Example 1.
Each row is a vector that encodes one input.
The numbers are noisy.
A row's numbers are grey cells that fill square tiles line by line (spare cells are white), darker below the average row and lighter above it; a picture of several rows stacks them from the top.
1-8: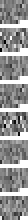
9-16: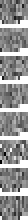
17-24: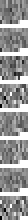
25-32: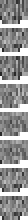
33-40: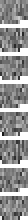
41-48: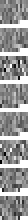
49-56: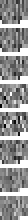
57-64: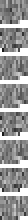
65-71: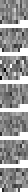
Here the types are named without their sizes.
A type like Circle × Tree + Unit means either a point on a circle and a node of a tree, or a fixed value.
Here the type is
Bool × (Circle + Unit).
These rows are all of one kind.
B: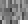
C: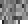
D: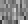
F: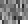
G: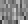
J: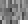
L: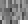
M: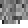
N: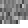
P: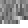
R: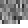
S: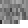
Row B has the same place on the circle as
J and L.
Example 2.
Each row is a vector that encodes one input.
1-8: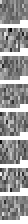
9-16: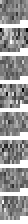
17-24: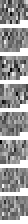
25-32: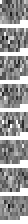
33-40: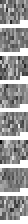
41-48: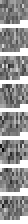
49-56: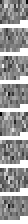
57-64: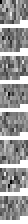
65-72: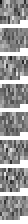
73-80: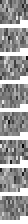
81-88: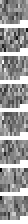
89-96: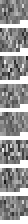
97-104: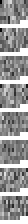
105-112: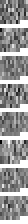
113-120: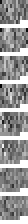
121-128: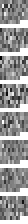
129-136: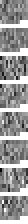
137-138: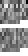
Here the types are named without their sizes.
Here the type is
Line × Line + Tree.
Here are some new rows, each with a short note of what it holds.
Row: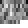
a point on each of two lines
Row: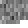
a node of a tree
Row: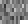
a node of a tree
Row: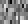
a point on each of two lines
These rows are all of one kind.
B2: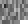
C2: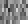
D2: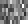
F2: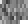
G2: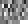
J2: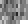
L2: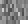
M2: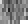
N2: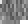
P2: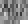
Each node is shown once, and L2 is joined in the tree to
D2 and N2.
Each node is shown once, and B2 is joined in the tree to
N2.
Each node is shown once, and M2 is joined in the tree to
G2 and P2.
